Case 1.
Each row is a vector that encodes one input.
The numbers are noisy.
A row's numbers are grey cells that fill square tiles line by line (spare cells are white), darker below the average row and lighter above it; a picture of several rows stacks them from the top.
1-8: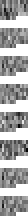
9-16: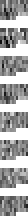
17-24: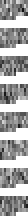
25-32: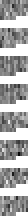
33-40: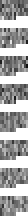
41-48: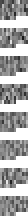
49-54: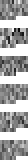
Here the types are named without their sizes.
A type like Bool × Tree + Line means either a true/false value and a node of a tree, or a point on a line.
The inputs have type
Line.
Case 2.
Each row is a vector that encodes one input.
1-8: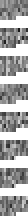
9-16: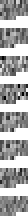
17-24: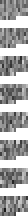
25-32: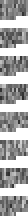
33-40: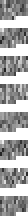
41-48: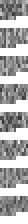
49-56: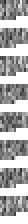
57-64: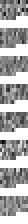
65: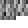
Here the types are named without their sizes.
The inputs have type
Tree.
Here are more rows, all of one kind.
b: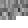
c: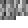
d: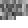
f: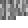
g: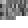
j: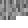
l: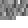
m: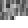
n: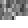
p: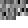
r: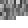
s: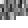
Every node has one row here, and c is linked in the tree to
f and p.
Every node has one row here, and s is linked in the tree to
d and l.
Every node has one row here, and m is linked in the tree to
n.
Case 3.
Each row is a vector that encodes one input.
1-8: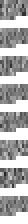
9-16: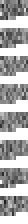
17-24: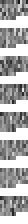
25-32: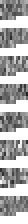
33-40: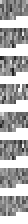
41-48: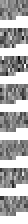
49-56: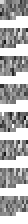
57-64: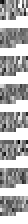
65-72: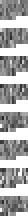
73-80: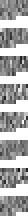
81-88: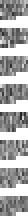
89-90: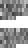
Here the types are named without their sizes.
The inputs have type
Tree.
